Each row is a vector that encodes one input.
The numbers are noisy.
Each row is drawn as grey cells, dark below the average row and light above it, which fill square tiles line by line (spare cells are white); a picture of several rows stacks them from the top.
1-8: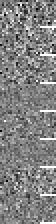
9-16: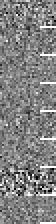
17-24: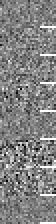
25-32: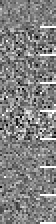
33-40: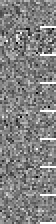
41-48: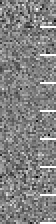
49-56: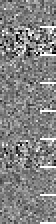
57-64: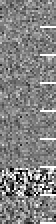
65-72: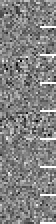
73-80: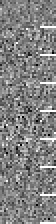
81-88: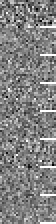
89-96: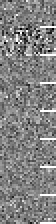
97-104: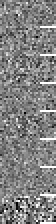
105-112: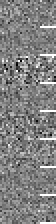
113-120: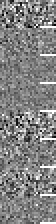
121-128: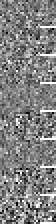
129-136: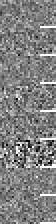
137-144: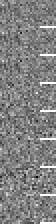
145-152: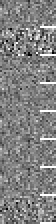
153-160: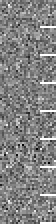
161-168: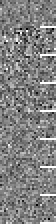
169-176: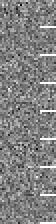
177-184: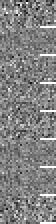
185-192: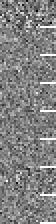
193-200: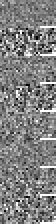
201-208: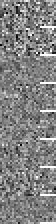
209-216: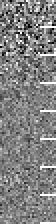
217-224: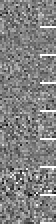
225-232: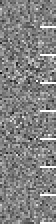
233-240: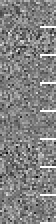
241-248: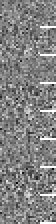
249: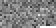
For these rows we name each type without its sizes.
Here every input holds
a point on a line.
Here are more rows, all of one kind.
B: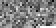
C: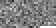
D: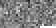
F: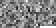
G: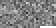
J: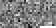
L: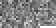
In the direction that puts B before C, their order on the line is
B, L, G, F, D, C, J.
